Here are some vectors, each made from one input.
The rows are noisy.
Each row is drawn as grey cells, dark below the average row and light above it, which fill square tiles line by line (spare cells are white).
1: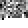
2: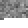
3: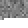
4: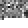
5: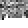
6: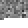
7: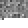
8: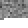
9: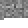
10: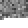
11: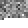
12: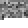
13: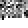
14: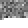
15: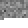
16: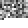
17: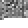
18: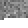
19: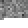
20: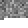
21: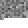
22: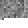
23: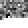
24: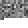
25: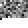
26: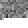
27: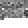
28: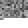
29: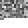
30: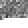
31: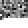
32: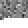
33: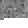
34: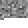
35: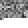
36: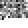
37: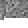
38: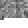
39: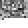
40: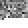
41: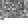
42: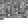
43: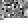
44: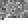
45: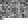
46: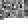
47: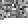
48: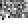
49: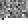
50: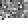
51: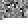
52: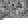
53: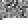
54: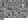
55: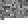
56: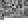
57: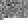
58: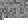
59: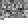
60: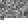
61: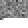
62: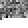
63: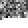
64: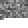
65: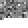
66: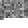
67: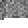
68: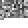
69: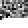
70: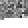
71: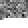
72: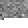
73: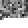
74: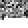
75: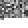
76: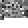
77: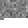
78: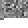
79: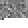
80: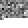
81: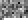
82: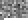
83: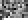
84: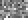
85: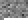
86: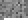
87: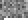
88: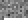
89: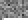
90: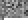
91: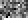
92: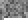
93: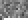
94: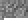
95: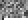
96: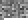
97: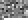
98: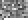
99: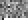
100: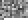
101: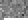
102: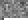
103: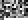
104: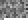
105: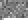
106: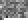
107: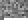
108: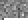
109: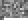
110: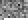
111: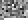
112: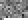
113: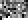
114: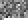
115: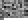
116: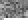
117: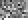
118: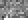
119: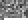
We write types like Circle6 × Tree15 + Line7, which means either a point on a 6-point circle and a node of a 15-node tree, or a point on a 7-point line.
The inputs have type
Bool × Line5 × Line5 × Line5.
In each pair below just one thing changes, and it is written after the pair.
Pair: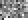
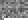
the place on one of the three 5-point lines
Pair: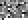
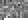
the true/false value
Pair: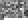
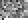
the place on one of the three 5-point lines
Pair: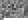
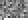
the place on one of the three 5-point lines
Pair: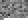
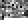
the true/false value
